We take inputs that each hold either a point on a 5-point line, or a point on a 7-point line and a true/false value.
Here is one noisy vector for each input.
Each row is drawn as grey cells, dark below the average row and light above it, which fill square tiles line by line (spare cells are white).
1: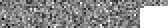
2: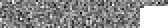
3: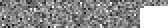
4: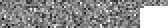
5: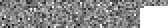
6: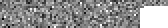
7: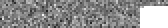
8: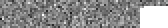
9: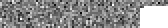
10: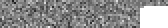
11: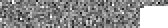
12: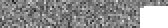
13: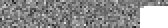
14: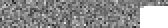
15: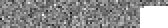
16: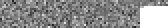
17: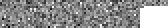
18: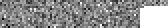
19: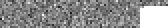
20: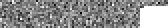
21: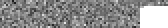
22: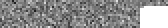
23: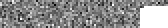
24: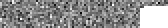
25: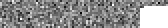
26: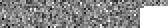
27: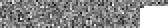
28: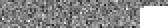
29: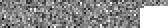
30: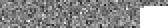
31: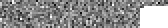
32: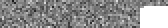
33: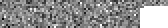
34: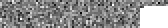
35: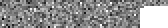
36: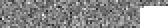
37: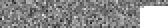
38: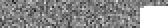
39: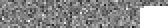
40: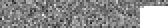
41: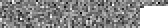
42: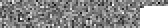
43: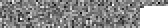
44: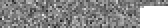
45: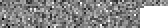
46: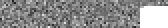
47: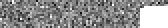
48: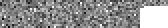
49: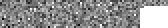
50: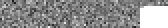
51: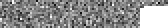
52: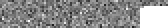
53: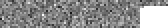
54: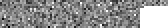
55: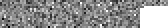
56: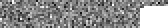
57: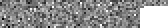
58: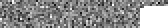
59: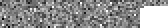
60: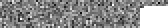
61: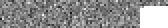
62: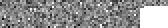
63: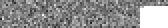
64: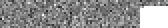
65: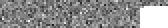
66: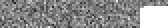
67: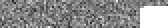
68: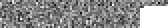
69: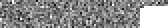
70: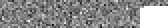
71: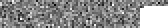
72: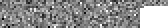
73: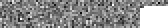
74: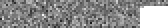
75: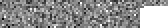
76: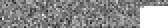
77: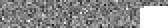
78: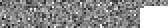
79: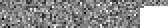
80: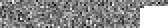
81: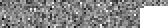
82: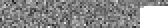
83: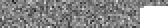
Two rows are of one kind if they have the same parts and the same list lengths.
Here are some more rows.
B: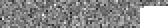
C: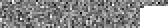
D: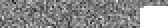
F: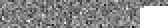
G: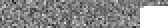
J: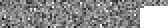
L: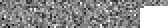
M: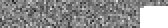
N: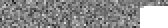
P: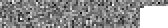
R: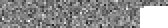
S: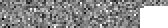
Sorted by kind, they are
B, D, F, G, M, N, R
C, J, L, P, S

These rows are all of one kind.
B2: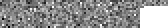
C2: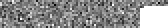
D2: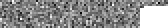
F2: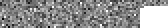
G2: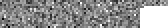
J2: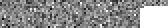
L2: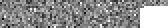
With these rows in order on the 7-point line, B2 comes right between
D2 and F2.
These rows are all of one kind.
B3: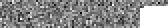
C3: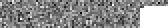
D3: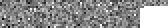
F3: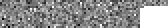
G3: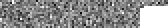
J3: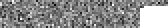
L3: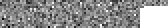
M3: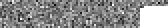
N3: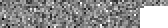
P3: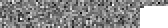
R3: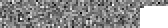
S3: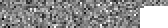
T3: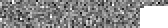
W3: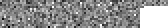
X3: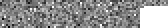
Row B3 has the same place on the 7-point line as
C3, N3, P3 and R3.
